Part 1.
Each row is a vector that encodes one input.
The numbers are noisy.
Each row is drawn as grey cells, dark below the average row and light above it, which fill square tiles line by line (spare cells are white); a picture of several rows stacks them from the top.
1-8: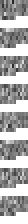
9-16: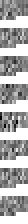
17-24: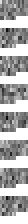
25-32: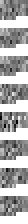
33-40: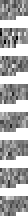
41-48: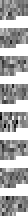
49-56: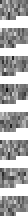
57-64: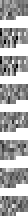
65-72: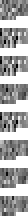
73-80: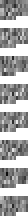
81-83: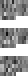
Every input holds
either a point on a 14-point circle, or a fixed value.
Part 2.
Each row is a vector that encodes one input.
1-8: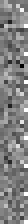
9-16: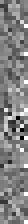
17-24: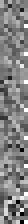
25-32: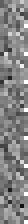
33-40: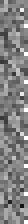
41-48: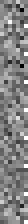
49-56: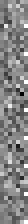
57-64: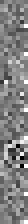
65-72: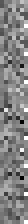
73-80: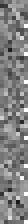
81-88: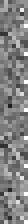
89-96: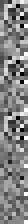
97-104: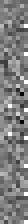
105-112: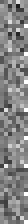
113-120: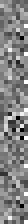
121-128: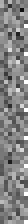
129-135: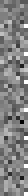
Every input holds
either a fixed value, or a point on a 4-point line and a point on a 5-point line.
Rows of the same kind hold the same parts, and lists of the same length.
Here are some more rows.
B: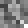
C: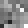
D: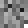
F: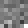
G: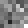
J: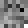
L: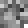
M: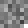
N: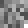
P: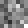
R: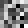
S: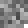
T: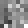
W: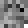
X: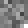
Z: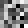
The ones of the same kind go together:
B, C, D, F, G, J, L, M, N, P, S, T, W, X
R, Z

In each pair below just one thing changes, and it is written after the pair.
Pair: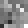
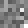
the place on the 5-point line
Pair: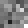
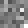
the place on the 5-point line
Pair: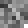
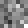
the place on the 5-point line
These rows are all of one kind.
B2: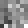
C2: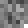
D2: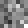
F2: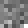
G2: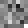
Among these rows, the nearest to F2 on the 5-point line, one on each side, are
C2 and G2.
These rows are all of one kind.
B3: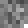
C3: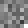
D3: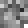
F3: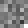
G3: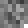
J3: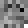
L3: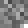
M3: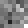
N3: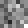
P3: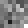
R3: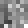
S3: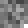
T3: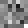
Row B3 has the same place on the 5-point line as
G3, J3 and S3.
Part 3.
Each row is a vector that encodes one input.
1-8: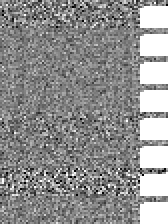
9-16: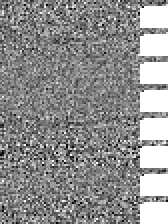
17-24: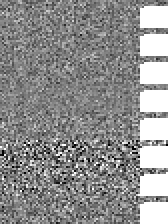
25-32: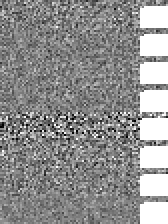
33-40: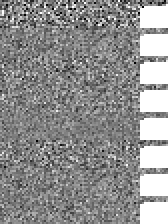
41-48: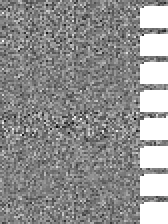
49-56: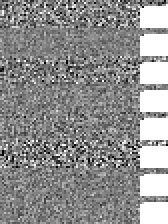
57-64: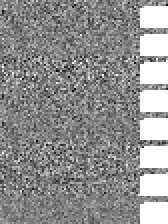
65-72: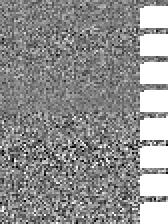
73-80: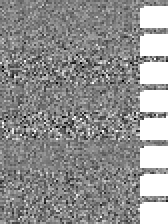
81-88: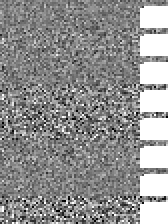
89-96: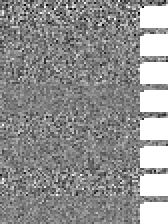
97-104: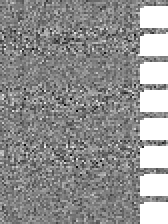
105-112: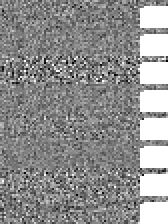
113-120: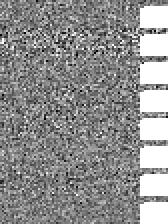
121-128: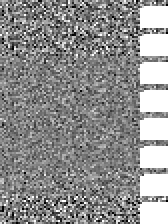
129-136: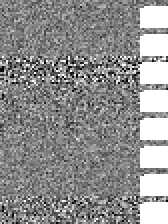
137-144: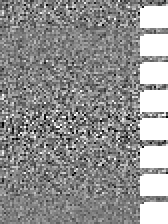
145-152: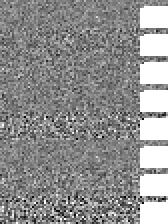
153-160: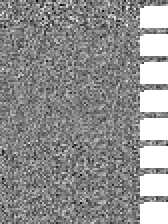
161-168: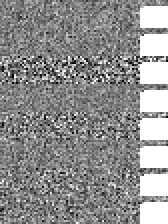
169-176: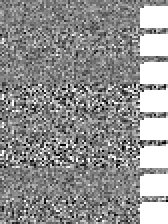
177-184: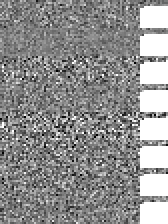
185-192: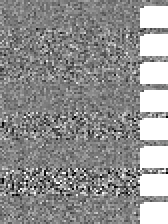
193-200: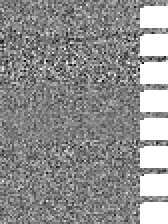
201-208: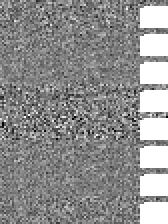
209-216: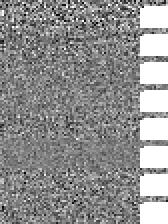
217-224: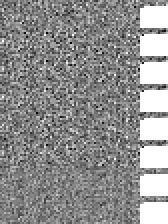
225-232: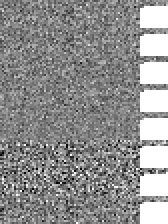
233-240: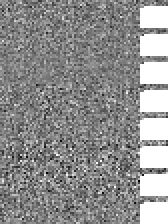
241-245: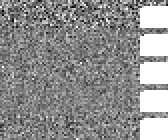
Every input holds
a node of an 18-node tree.
